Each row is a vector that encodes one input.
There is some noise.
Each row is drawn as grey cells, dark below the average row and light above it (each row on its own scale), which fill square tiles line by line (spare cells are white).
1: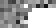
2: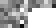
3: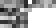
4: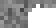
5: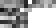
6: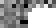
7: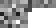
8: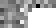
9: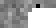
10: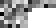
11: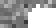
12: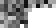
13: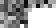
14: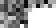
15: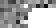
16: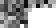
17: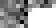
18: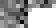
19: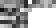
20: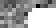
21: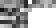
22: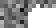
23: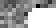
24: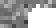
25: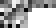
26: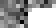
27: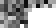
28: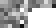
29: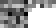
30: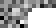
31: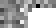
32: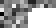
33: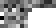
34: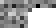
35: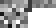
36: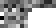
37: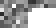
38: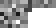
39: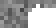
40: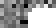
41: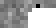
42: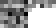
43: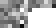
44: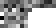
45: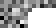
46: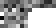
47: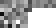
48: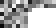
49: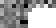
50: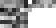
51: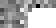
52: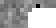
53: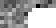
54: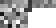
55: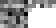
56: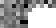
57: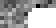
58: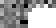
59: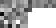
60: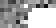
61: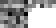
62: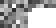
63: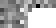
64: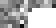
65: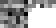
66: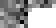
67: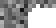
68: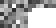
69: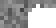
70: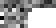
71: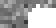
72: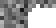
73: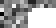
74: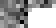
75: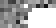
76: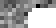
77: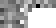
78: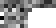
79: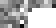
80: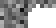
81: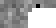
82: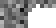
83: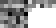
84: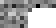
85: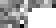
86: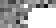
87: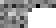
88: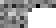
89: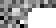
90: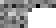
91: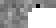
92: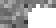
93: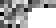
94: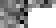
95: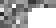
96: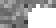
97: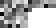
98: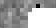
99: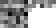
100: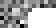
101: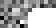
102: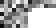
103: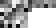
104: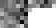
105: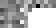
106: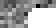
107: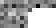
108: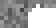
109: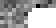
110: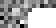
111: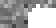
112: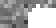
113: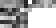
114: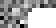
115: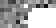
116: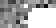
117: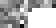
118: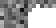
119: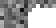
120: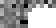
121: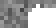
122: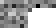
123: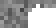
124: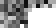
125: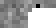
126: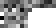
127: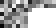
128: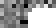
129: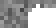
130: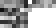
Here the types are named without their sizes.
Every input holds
either a point on a line, or four true/false values.
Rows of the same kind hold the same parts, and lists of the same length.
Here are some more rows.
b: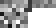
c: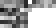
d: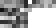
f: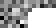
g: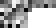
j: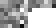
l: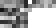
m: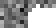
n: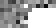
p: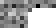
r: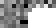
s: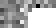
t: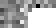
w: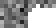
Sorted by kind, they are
b, g
c, d, f, j, l, m, n, p, r, s, t, w

